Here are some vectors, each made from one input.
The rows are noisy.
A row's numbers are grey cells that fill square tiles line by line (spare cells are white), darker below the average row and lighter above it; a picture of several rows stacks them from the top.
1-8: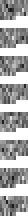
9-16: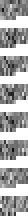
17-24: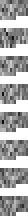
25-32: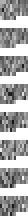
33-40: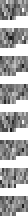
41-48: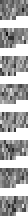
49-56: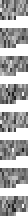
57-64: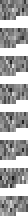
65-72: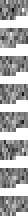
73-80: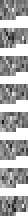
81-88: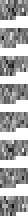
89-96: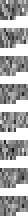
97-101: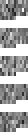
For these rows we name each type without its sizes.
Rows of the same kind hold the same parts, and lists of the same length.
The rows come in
4 kinds.
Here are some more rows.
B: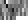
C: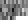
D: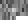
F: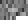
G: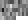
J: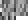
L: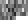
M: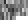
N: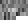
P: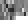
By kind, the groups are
B, C, L, M, P
D, F, N
G
J

